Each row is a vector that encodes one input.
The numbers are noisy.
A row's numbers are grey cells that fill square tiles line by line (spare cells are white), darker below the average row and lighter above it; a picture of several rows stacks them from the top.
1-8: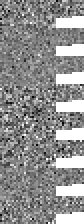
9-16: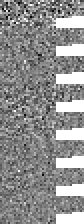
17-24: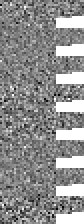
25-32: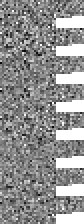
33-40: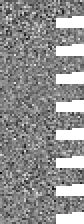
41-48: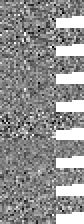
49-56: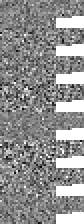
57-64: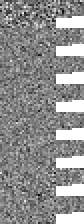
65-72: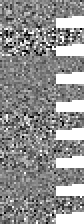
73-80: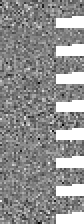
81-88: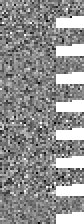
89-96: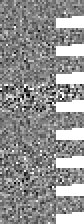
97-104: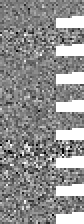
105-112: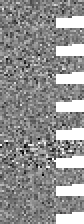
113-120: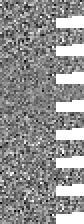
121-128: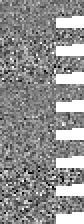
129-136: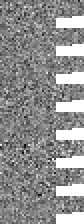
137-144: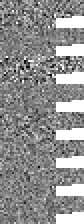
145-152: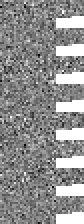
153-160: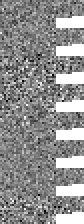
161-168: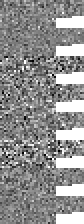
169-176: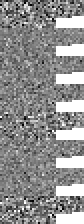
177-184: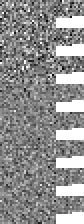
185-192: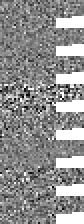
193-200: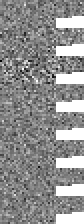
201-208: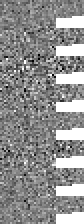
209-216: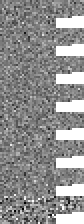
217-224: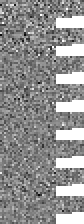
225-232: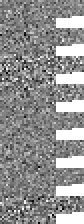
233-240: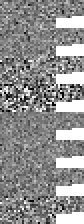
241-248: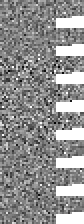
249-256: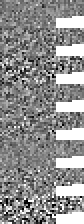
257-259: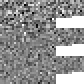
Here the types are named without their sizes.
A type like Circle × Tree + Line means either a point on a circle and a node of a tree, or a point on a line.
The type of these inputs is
(Circle + Unit) × Tree + Line × Line.
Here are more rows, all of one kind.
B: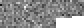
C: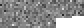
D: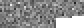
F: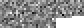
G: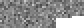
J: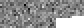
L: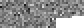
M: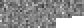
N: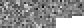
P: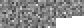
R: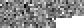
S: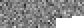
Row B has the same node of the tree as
G, M and N.
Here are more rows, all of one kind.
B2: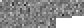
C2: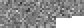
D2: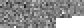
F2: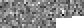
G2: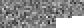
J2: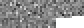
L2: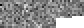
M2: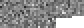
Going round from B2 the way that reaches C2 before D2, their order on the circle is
B2, C2, G2, D2, M2, L2, J2, F2.
